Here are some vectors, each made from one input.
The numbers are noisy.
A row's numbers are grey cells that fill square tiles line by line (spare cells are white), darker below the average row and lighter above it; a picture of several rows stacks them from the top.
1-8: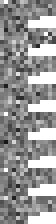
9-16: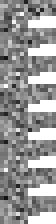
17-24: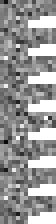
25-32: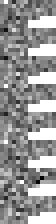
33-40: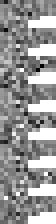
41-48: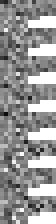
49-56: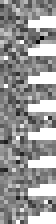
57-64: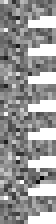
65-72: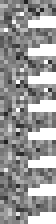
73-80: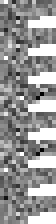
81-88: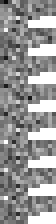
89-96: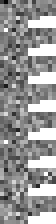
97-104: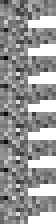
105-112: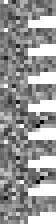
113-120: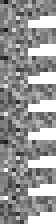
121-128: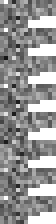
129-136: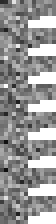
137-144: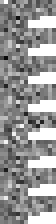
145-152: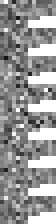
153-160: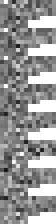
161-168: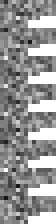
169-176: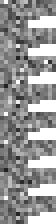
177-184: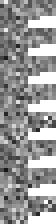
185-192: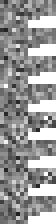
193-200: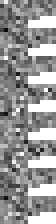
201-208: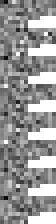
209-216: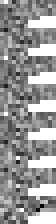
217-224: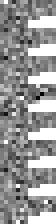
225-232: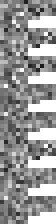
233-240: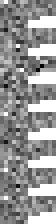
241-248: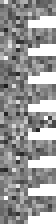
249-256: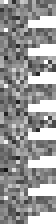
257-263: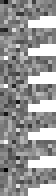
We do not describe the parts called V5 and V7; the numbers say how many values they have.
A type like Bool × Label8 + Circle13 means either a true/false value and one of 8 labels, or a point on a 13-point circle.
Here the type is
Bool × (Line8 + V7) × V5 + Line4.
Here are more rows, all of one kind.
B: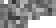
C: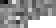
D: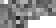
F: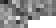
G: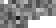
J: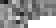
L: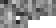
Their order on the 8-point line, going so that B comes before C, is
B, F, L, C, J, G, D.
